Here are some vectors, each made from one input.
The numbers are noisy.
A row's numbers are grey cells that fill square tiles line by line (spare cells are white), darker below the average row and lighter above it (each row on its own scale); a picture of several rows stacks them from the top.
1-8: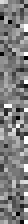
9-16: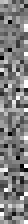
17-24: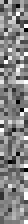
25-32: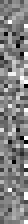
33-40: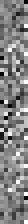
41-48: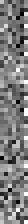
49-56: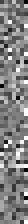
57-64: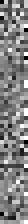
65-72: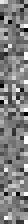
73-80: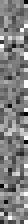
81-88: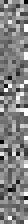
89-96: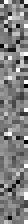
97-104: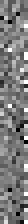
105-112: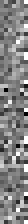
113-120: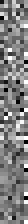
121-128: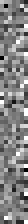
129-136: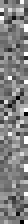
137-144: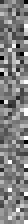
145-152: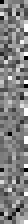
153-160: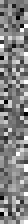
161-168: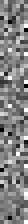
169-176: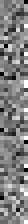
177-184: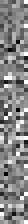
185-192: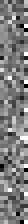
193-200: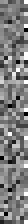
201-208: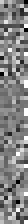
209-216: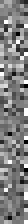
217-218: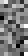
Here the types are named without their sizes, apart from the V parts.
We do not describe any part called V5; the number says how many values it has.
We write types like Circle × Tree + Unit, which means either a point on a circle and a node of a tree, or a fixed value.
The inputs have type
List(Bool × V5).
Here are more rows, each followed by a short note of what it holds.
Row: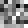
a list of one item
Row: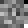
a list of two items
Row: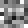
the empty list
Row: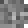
a list of two items
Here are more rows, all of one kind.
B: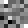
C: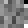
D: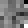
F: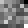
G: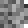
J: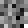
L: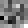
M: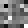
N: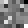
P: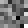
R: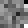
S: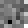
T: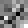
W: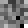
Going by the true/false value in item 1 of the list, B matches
G, L, S and T.
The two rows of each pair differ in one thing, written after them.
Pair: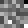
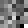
the value of V5 in item 1 of the list
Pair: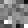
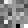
the true/false value in item 1 of the list
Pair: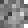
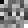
the value of V5 in item 1 of the list
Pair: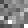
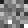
the value of V5 in item 1 of the list
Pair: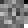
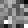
the value of V5 in item 1 of the list
